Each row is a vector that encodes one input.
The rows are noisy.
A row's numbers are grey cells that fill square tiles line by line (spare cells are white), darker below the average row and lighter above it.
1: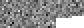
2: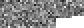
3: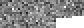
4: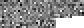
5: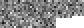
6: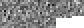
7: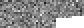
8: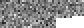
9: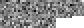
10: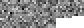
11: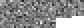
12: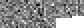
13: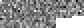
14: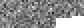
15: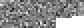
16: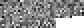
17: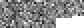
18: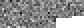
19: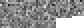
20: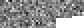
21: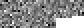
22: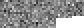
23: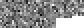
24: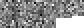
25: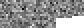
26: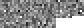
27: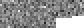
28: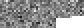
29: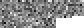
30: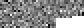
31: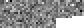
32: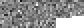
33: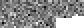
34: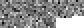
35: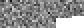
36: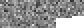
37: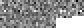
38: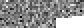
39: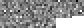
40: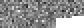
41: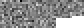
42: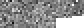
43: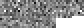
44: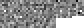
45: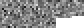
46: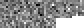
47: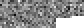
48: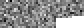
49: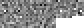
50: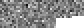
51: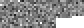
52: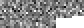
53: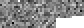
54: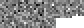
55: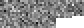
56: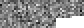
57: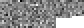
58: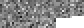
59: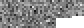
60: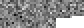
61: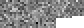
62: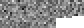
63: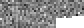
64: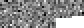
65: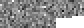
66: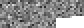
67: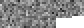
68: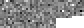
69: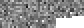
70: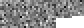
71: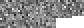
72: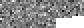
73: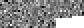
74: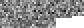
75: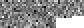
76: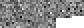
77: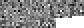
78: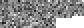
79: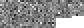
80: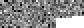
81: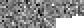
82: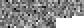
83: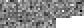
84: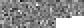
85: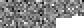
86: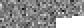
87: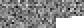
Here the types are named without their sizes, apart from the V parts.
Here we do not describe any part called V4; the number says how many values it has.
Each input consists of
a point on a line, together with either a point on a circle and a true/false value, or a value of V4.
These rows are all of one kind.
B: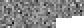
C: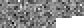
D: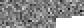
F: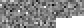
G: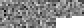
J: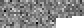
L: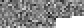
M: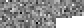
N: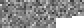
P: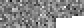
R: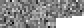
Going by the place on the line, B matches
J and N.
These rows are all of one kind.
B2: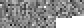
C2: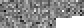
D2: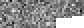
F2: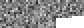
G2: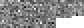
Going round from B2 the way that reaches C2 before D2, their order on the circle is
B2, C2, D2, G2, F2.
